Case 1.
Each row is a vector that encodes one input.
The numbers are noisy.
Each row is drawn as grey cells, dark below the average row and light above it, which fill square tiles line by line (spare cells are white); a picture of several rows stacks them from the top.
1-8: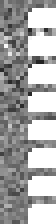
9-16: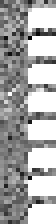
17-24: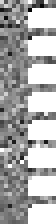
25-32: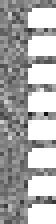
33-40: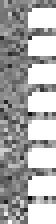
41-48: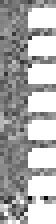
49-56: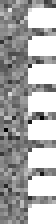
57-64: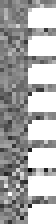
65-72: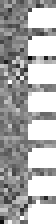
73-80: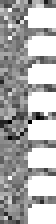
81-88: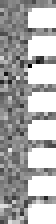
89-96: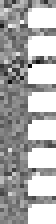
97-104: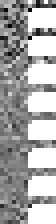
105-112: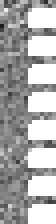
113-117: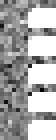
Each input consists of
either a point on a 10-point circle, or a point on a 6-point line, or a point on an 8-point line.
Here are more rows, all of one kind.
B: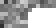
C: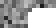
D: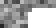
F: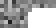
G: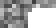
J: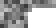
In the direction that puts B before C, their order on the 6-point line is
G, J, D, B, C, F.
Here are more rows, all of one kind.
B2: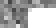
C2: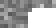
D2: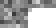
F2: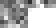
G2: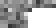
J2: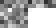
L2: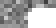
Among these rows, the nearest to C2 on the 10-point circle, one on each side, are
F2 and L2.
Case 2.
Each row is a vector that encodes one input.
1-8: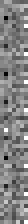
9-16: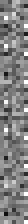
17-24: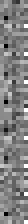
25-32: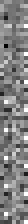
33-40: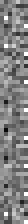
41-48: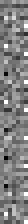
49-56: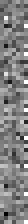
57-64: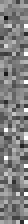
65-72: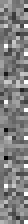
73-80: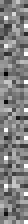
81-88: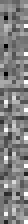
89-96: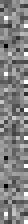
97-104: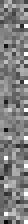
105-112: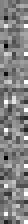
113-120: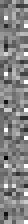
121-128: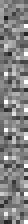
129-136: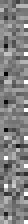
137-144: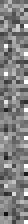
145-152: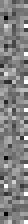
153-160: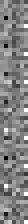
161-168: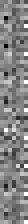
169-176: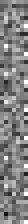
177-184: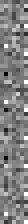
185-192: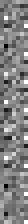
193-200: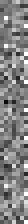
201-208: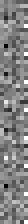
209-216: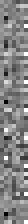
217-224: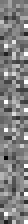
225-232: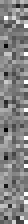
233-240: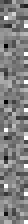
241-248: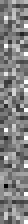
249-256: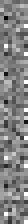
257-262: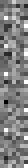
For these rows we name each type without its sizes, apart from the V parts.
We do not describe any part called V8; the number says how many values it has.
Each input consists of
either a fixed value, or a node of a tree, or a true/false value and a value of V8.
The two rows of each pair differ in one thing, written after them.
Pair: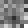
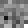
the true/false value
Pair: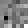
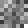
the true/false value
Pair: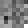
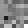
the value of V8
